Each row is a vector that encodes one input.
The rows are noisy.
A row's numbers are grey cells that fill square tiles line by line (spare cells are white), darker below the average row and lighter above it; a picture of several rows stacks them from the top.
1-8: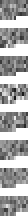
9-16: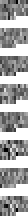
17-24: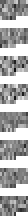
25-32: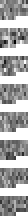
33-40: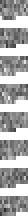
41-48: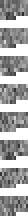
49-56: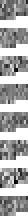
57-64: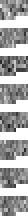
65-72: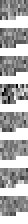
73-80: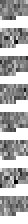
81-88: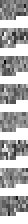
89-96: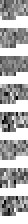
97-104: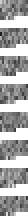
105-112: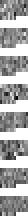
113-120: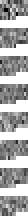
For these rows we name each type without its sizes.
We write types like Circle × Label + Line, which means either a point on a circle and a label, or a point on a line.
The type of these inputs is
List(Line).
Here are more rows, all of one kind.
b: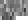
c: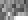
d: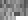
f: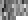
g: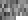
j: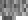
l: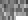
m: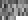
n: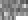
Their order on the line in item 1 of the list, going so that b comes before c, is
d, m, g, b, j, f, n, l, c.
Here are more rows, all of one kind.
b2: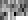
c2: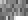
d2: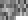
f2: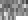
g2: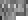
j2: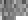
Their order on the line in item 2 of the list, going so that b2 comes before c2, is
f2, d2, j2, b2, c2, g2.
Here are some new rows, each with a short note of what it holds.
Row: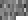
a list of one item
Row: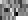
the empty list
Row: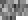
a list of one item
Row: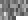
a list of one item
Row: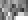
a list of two items
